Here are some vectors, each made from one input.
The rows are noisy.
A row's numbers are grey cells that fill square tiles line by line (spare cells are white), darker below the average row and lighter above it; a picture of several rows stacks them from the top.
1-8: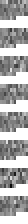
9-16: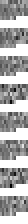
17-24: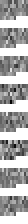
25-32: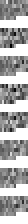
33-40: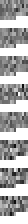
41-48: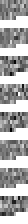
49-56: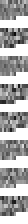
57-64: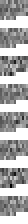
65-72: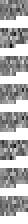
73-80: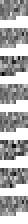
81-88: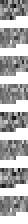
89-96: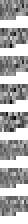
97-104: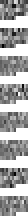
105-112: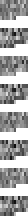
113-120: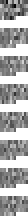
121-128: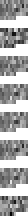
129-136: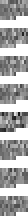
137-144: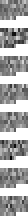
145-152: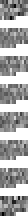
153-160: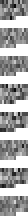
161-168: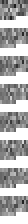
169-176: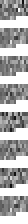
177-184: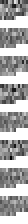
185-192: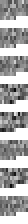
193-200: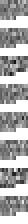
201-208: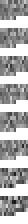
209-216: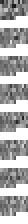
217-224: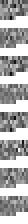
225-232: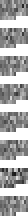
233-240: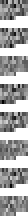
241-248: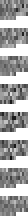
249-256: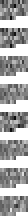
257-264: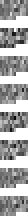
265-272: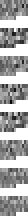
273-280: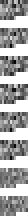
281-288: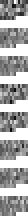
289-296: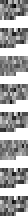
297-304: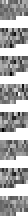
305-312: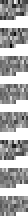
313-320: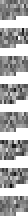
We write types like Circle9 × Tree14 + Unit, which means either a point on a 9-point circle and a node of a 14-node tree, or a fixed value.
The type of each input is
Line5 × Line5 + List3(Line4).
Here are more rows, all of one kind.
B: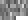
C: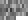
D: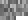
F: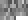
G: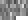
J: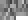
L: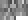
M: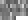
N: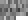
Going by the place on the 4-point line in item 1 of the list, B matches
G and M.
